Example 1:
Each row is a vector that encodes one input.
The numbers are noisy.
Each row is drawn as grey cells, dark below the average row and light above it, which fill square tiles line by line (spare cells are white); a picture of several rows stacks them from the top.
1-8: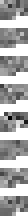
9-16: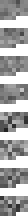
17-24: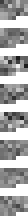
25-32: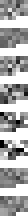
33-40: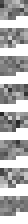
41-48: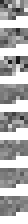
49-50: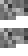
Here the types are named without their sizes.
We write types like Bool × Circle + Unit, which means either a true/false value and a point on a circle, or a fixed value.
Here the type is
Bool × Bool × Bool.
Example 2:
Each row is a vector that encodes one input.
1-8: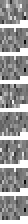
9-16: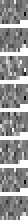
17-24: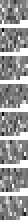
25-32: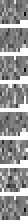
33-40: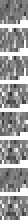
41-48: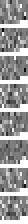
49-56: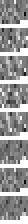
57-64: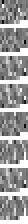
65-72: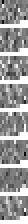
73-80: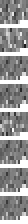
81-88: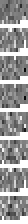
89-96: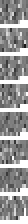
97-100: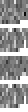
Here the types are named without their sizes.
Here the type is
Label.
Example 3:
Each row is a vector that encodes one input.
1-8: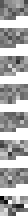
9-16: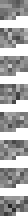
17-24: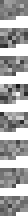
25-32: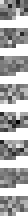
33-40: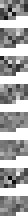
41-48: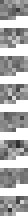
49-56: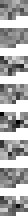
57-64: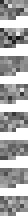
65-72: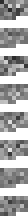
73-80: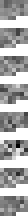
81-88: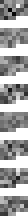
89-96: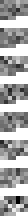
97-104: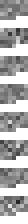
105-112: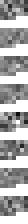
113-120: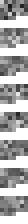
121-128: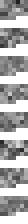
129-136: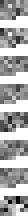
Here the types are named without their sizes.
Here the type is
Bool × Bool × Bool × Bool.
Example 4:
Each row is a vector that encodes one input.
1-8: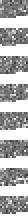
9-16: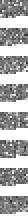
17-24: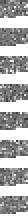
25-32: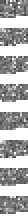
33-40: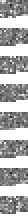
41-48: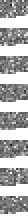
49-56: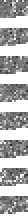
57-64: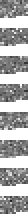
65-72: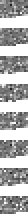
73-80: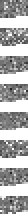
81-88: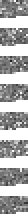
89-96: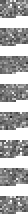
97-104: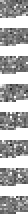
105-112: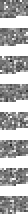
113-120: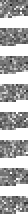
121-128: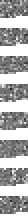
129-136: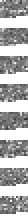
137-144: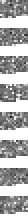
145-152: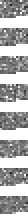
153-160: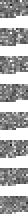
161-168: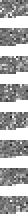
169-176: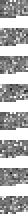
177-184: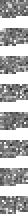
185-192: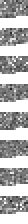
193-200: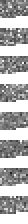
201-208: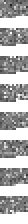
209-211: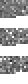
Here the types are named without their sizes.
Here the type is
Bool × Bool × Bool × Bool × Bool.
